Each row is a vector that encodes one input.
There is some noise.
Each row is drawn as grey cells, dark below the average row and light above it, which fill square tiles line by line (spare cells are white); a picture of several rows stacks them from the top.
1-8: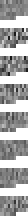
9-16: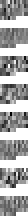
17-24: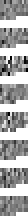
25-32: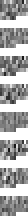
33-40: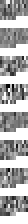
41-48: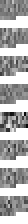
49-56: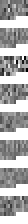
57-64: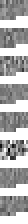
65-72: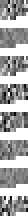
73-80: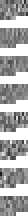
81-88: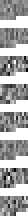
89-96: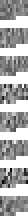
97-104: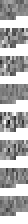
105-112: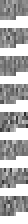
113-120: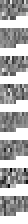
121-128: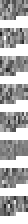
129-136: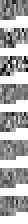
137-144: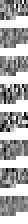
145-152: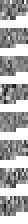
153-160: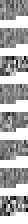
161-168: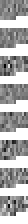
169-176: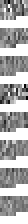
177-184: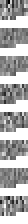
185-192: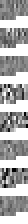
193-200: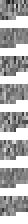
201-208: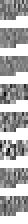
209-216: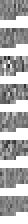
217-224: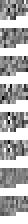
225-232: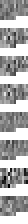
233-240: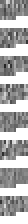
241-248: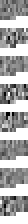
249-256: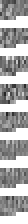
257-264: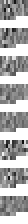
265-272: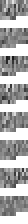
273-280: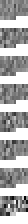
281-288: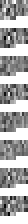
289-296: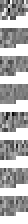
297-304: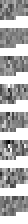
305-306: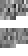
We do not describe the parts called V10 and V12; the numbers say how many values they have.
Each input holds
either a node of a 7-node tree and a value of V10, or a true/false value and a value of V12.
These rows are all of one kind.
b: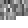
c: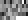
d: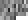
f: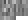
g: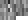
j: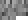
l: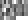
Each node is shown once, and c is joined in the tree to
b and d.
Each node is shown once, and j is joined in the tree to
l.
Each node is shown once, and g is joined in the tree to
f.
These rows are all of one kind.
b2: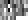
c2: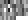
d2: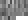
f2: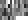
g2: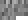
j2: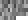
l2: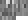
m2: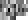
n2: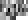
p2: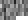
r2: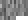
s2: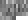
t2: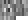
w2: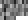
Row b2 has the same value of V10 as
l2, m2 and s2.
